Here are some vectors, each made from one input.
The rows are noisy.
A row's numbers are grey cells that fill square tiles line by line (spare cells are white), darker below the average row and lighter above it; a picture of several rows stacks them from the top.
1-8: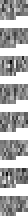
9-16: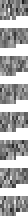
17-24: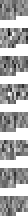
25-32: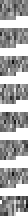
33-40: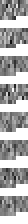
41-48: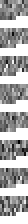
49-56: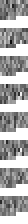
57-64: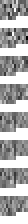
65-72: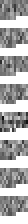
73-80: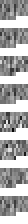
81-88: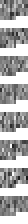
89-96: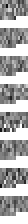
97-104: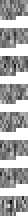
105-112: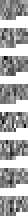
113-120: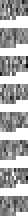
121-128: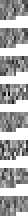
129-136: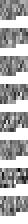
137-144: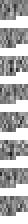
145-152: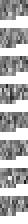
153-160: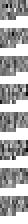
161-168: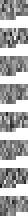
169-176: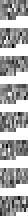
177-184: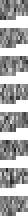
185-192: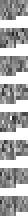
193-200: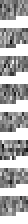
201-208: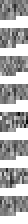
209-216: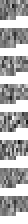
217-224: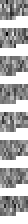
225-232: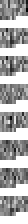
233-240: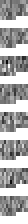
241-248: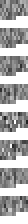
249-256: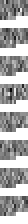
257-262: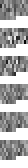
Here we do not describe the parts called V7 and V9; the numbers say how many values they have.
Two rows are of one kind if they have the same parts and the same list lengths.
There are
3 kinds of row.
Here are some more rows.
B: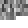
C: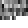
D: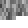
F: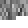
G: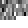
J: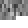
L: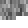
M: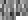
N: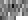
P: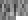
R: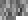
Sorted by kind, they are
B, M, N
C, G
D, F, J, L, P, R

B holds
one of 10 labels and a true/false value.
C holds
a point on each of two 10-point circles.
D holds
a true/false value, a value of V7 and a value of V9.
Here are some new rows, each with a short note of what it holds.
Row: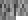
a true/false value, a value of V7 and a value of V9
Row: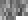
a true/false value, a value of V7 and a value of V9
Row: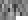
a true/false value, a value of V7 and a value of V9
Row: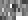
one of 10 labels and a true/false value
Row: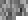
a true/false value, a value of V7 and a value of V9
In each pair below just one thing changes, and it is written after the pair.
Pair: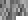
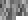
the value of V7
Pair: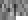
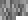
the true/false value
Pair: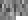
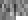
the value of V7
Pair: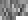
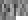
the true/false value
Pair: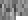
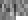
the value of V7
